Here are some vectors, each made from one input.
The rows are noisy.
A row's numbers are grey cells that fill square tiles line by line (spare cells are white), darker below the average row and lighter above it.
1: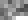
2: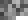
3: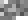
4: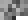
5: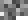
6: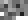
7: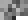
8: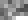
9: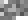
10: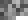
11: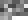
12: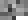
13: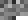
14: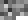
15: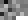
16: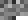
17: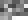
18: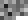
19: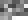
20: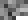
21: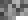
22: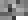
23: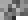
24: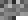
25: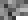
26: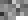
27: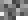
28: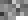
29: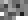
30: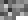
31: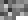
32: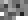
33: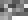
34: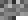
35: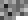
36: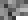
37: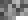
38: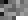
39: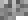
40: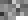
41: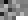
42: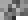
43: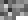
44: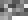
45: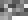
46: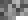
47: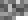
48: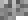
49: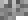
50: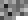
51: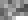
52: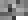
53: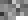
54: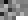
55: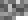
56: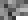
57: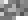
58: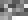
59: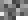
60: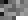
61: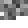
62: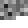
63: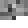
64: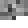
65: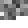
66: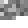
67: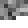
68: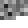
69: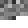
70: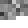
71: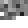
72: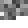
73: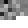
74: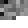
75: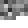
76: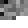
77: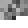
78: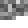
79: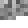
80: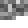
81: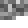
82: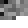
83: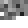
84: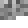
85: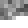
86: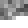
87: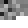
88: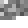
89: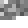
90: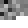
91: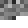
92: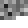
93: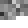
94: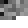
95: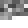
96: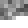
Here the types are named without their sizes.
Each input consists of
either a fixed value, or four true/false values.
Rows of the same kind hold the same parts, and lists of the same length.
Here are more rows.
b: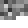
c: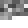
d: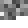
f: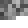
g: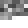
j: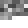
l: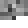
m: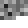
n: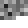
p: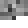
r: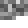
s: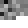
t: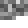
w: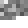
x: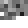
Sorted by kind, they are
b, d, f, l, m, n, p, r, s, t, w, x
c, g, j

